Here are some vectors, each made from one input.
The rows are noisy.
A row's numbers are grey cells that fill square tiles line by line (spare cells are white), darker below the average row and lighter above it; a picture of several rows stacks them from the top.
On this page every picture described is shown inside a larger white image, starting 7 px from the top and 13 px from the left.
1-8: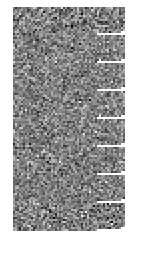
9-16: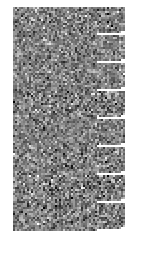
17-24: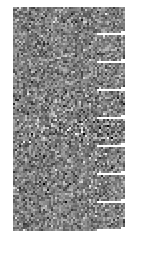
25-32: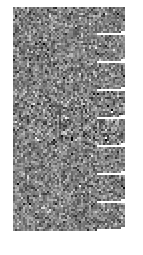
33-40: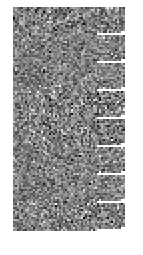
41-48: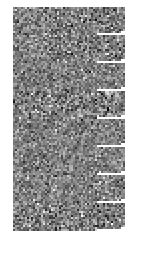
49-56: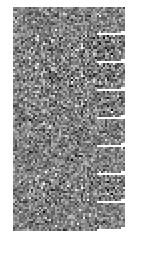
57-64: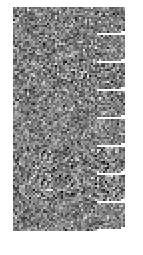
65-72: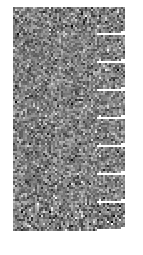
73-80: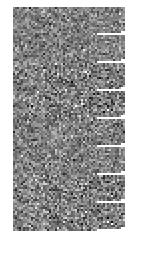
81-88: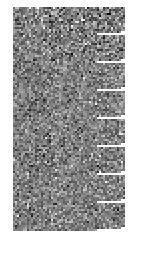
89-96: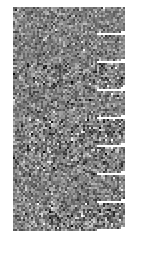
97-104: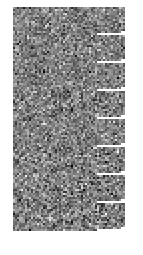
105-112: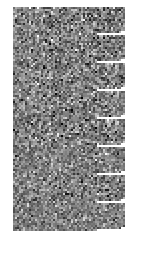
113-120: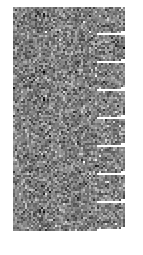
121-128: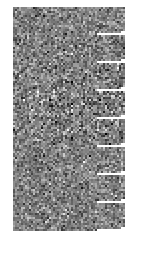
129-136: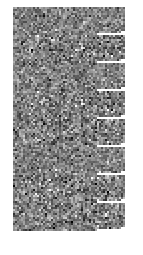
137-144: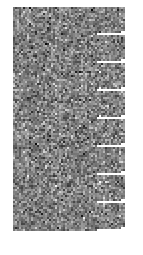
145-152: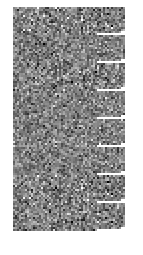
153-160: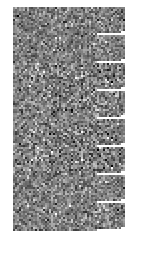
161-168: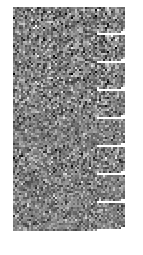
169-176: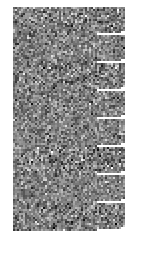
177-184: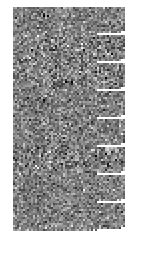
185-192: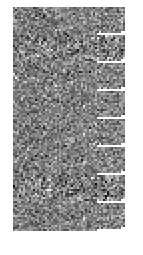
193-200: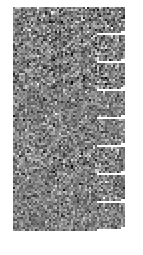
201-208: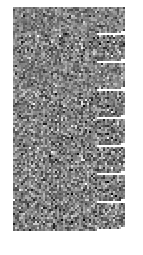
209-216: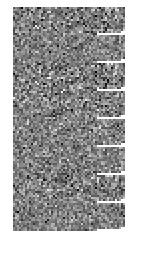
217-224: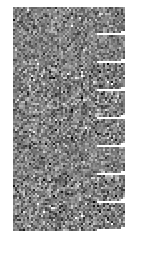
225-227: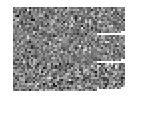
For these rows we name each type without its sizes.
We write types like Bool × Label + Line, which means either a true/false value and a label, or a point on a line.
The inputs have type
Line + Tree.
